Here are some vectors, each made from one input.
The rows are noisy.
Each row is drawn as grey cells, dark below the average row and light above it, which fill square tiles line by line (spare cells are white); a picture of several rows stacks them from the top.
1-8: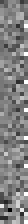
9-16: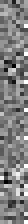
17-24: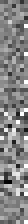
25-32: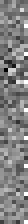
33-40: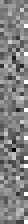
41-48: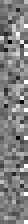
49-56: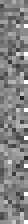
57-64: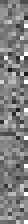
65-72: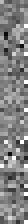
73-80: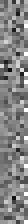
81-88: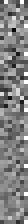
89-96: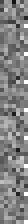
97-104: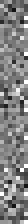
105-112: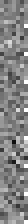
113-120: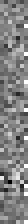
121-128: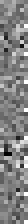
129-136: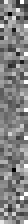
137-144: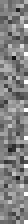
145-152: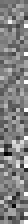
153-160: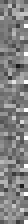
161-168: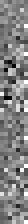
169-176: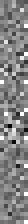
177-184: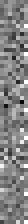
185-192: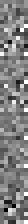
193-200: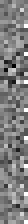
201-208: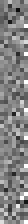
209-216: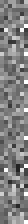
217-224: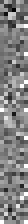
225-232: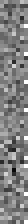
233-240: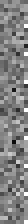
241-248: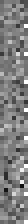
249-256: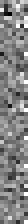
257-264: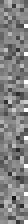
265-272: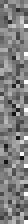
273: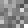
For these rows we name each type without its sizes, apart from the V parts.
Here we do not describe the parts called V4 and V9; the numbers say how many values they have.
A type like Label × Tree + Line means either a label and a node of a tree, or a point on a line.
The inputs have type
(Bool × Bool × Bool + V9) × V4 + Tree.
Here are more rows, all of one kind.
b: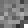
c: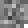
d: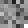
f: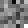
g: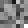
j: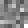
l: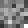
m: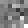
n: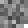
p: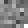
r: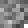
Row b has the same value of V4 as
l and r.
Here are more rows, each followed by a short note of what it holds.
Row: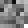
a value of V4 and a value of V9
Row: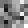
a node of a tree
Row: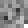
a value of V4 and a value of V9
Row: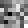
a node of a tree
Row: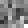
three true/false values and a value of V4
